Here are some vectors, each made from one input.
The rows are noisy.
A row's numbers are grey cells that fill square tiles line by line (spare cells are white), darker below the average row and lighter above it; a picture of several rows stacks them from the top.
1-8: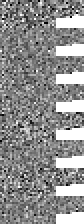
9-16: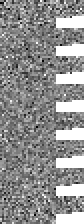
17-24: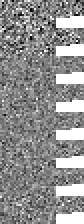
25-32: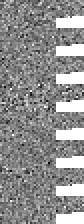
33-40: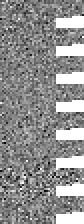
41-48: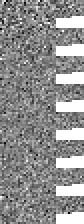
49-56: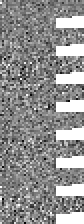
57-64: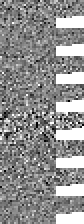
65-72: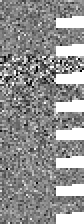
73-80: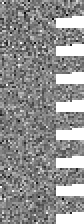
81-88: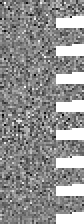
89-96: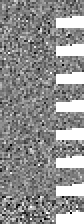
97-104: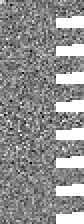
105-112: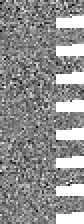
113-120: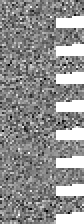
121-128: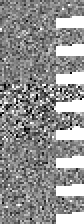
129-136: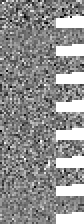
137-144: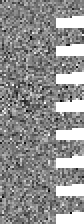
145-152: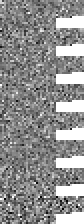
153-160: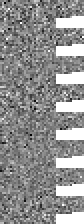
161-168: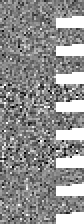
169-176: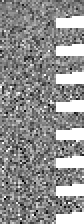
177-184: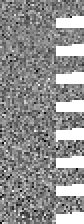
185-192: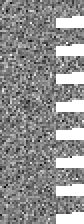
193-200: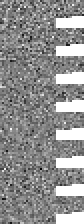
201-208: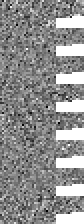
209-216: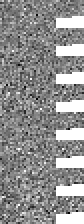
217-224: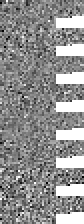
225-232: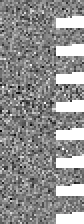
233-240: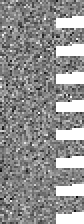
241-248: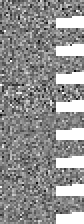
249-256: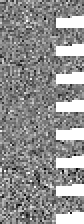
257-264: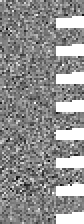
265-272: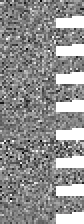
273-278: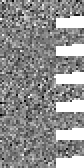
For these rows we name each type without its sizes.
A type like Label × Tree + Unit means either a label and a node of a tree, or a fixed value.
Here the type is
Circle × (Circle + Unit) × Label + Unit.
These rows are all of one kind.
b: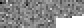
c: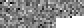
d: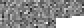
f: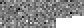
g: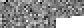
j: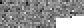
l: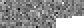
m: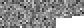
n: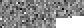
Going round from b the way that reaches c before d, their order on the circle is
b, m, c, j, n, d, f, g, l.
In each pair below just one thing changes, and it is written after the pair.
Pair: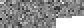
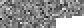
the label
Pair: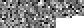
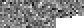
the label
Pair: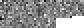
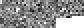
the place on one of the two circles
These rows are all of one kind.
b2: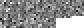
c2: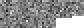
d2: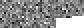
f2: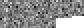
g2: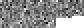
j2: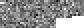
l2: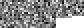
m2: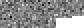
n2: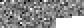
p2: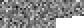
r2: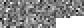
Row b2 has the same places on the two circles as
f2, l2, p2 and r2.
